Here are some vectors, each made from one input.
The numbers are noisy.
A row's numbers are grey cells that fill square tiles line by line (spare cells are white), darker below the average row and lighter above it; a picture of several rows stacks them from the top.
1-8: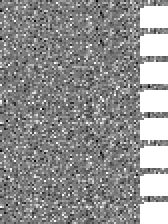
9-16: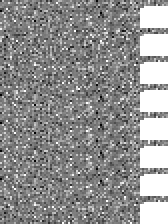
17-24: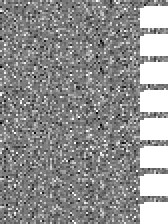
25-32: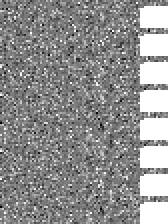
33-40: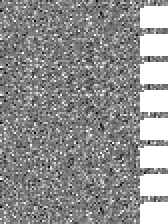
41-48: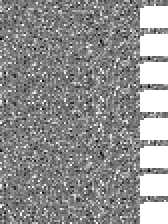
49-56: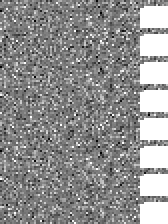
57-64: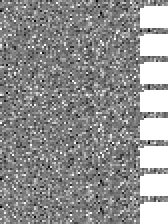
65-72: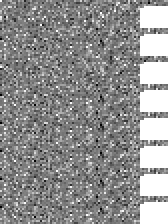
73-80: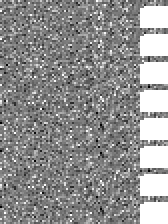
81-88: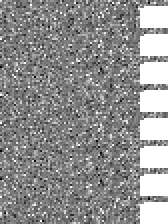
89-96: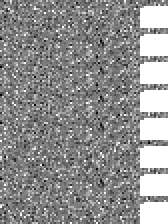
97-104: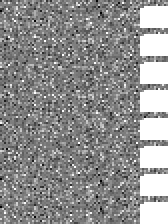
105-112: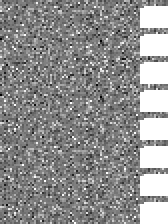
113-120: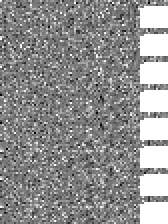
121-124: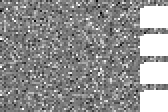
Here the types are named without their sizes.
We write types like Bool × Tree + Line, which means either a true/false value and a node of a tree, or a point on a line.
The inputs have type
Circle + Line.
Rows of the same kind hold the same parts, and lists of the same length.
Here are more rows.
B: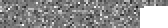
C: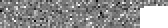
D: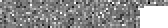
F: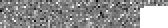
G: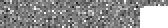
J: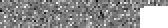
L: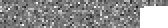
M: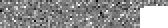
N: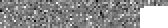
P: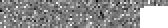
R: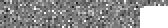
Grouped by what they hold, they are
B, D, G, L, R
C, F, J, M, N, P

